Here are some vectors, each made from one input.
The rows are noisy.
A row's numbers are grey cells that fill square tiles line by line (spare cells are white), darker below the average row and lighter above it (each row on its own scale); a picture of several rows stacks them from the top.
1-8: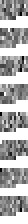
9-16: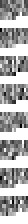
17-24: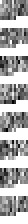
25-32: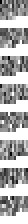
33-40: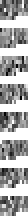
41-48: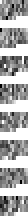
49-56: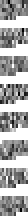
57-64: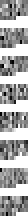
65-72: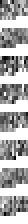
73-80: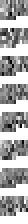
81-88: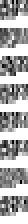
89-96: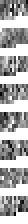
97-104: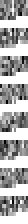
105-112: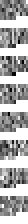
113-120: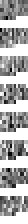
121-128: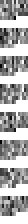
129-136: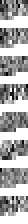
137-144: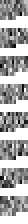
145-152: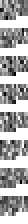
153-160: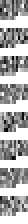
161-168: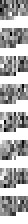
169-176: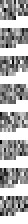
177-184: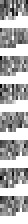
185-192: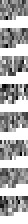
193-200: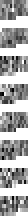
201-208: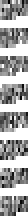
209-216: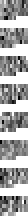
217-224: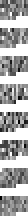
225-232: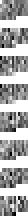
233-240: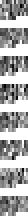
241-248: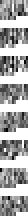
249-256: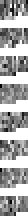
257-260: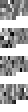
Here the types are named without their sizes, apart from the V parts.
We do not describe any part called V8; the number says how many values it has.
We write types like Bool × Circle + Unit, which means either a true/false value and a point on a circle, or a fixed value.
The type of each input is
List(Line × V8).
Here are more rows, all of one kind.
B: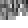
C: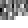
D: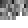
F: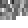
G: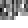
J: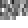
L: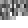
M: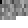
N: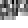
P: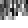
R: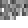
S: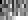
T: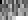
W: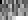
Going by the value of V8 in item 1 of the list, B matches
F, J and N.
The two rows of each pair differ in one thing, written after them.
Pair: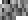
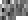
the value of V8 in item 1 of the list
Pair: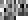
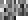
the value of V8 in item 2 of the list
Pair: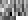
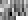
the place on the line in item 2 of the list
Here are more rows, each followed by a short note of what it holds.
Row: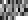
the empty list
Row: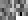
a list of two items
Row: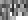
a list of one item
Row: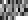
the empty list
